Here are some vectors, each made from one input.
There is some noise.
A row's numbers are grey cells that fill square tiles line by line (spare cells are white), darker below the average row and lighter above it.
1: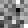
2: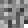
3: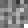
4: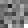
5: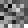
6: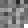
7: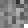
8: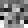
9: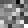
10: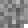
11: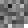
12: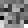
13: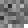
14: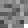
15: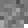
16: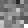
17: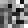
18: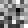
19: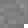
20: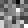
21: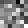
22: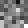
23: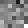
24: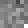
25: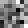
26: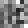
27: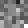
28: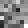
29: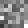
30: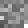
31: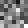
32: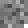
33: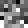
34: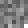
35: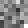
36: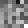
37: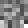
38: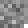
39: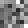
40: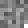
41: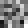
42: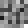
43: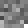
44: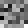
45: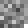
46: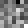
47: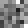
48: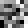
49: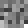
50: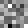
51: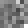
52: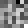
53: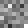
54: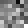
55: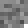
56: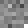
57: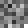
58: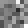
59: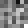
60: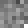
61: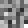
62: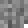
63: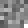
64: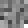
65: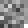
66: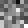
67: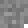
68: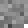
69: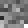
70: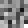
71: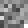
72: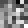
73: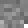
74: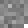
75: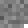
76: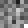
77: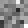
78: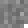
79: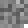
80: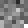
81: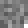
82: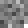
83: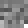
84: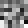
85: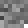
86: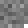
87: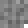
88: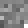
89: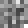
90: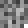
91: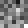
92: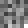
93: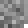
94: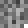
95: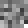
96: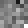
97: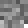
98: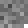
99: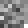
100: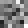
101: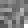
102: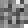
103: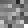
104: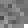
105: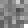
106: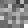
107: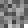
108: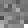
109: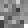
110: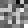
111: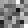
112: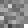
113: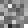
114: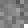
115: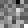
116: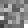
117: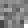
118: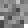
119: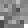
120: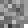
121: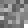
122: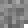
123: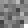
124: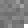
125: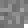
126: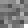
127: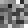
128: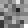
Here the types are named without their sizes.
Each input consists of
a point on a line, together with either a point on a line, or four true/false values.
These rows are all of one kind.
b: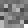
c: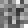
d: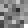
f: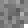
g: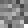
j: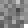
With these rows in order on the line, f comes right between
c and d.
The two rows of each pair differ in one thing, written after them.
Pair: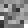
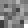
the place on the line
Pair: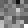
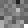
one of the four true/false values
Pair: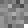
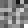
the place on the line
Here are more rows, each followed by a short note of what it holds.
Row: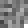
a point on each of two lines
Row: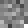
a point on a line and four true/false values
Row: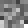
a point on a line and four true/false values
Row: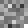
a point on a line and four true/false values
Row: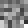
a point on each of two lines
